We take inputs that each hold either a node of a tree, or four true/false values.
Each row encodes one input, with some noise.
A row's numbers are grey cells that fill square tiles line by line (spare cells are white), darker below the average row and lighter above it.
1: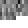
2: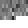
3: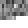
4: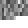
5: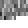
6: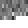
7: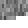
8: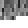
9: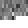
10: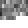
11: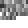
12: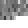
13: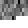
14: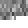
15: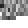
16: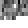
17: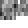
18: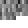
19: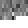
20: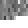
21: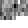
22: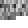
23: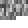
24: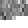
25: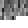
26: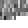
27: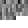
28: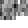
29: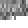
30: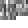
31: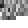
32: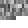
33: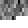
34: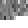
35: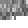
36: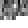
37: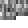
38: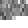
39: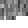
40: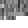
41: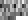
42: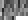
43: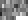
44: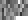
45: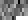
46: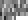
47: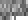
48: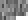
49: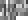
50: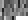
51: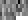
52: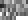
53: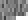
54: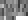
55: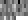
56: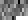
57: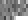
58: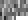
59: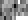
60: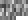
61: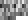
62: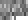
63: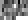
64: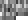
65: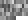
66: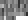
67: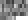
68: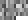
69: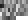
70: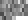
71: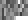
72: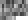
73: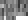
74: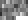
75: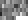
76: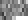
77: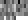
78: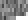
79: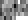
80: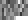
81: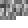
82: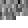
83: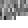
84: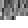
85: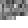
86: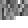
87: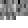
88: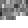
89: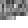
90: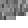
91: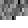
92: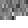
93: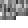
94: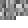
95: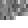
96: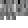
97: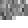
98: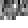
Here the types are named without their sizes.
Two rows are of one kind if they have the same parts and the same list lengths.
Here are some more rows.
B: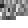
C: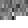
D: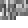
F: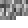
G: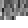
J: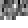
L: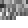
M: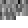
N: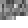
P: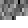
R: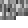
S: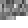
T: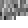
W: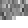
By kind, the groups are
B, D, F, L, R
C, G, J, M, N, P, S, T, W

